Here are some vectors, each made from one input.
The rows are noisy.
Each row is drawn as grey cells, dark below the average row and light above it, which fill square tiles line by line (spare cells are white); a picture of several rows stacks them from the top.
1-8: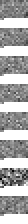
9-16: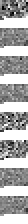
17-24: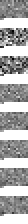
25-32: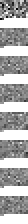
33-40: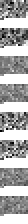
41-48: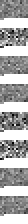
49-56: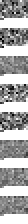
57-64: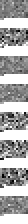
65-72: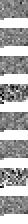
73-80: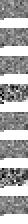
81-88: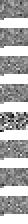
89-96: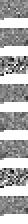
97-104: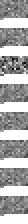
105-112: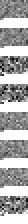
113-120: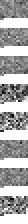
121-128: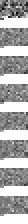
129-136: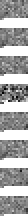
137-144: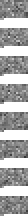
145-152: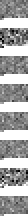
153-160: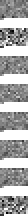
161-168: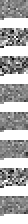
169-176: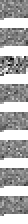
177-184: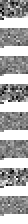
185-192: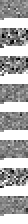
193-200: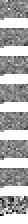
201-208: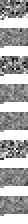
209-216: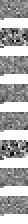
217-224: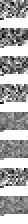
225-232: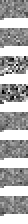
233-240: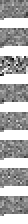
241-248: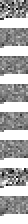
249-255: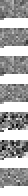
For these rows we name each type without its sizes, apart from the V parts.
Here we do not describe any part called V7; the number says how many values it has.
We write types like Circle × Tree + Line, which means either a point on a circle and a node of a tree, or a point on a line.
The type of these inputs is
(Bool × Bool × Bool × Bool + Unit) × Line + Label × Label + V7.
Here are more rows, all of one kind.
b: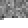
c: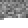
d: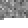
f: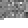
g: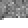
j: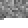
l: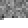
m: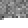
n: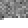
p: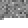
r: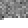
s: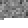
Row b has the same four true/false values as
l and s.
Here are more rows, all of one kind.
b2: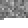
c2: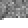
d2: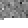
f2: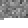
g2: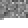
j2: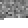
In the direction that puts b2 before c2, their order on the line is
f2, d2, g2, b2, c2, j2.
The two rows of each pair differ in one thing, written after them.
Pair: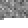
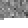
the place on the line
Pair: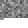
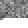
the place on the line
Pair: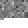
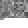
the place on the line
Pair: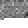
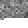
one of the four true/false values
